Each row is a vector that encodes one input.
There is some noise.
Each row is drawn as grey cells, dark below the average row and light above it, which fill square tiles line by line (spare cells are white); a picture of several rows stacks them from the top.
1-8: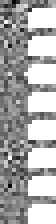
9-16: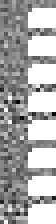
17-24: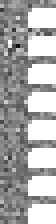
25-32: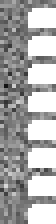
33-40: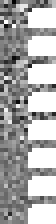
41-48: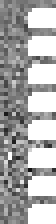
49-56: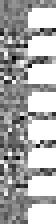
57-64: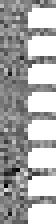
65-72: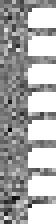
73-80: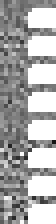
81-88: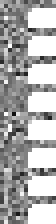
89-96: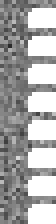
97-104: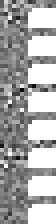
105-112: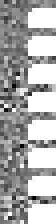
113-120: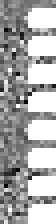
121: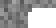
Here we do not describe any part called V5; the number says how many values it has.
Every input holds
either four true/false values and a value of V5, or a list of up to three points on a 4-point line.
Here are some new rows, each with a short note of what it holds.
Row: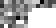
a list of two items
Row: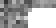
four true/false values and a value of V5
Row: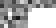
a list of two items
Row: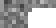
four true/false values and a value of V5
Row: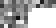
a list of two items
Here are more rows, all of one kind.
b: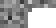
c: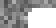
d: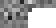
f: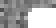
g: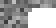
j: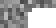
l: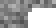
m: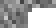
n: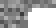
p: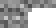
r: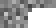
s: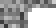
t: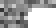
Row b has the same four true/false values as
f, n and t.
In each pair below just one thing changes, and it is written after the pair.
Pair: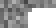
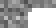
one of the four true/false values
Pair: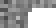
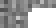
the value of V5
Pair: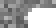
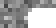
one of the four true/false values
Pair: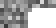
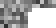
the value of V5
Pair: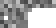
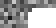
one of the four true/false values
